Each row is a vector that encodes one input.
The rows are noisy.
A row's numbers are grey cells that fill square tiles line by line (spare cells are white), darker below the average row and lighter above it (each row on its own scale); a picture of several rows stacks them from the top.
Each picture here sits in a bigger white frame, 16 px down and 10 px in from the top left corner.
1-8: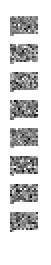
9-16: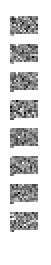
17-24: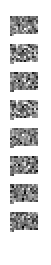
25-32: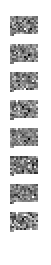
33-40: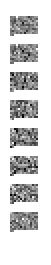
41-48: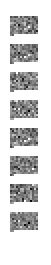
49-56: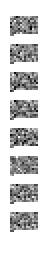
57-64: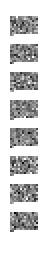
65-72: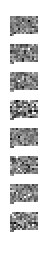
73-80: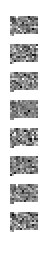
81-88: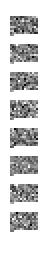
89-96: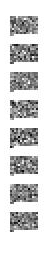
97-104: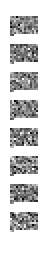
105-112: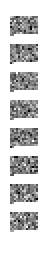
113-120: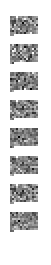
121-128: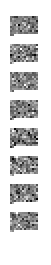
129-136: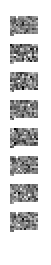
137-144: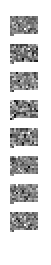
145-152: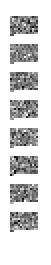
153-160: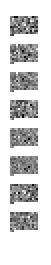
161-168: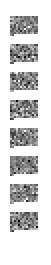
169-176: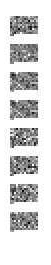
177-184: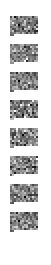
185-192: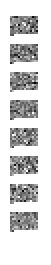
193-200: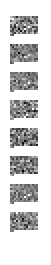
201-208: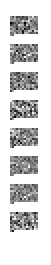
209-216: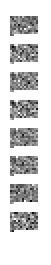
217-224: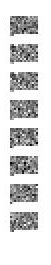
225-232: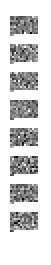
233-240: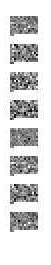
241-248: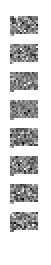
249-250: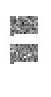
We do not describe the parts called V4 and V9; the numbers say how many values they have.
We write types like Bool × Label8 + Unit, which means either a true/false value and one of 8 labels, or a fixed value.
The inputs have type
(Bool × Bool × Bool × Bool × Label5 + Unit) × V9 + Tree8 × V4.
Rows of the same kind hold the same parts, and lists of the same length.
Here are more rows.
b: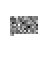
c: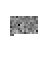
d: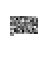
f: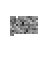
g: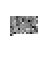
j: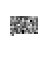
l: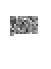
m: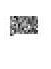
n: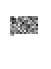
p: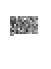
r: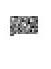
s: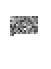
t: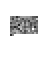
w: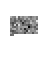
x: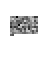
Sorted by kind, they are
b, f, l, n, p, w
c, g, m, r, s, t, x
d, j

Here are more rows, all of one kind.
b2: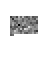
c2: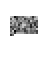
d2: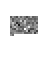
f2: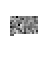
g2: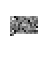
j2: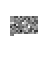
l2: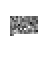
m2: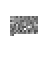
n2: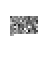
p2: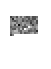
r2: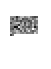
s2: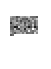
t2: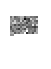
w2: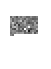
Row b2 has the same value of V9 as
l2, p2, r2 and s2.
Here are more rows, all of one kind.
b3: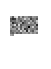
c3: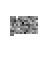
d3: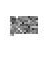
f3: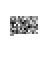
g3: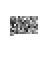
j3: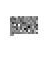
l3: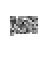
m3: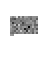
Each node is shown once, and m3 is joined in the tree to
j3 and l3.
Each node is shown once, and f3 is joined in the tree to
d3.
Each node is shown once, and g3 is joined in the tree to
b3.
